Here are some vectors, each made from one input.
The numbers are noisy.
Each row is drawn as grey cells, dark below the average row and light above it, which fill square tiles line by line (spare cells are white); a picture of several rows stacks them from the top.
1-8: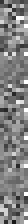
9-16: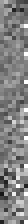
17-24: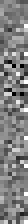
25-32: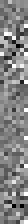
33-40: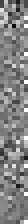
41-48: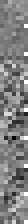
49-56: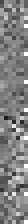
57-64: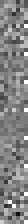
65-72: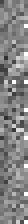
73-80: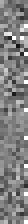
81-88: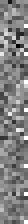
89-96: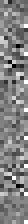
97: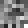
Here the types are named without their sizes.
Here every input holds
a point on a line and a true/false value.
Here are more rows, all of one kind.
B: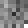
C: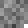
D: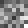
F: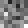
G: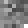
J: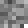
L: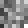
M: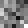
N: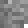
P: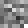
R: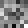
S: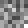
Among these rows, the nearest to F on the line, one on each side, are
B and S.
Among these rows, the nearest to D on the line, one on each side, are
C and M.
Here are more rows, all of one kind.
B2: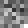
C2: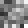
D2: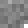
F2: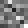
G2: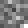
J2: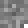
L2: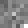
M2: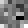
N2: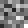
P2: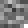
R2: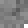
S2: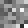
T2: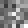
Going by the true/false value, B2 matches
L2 and T2.
